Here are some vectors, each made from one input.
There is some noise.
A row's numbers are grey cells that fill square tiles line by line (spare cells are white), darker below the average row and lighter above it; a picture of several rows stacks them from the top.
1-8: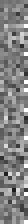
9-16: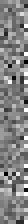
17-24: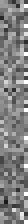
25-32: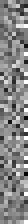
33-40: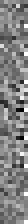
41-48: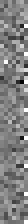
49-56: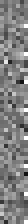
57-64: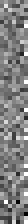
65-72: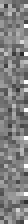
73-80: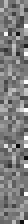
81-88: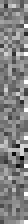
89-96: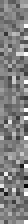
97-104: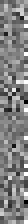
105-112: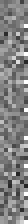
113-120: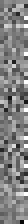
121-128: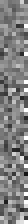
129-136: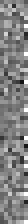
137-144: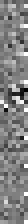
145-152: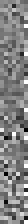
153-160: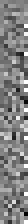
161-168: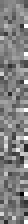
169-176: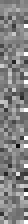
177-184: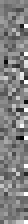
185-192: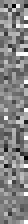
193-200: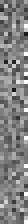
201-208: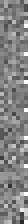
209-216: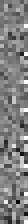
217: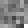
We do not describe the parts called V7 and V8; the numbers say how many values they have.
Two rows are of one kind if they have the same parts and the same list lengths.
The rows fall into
3 kinds.
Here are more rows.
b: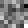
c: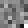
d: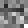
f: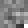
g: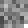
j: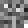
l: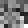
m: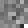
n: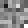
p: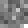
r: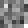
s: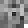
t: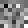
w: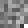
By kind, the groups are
b, c, d, j, m, p, t
f, g, n, r, w
l, s

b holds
a point on a 9-point circle, a point on a 9-point line and a true/false value.
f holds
a point on a 9-point circle, a true/false value and a value of V7.
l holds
a value of V8.
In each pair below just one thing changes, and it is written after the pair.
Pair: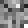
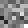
the true/false value
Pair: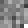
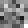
the true/false value
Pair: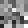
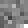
the place on the 9-point circle
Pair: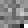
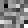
the place on the 9-point circle
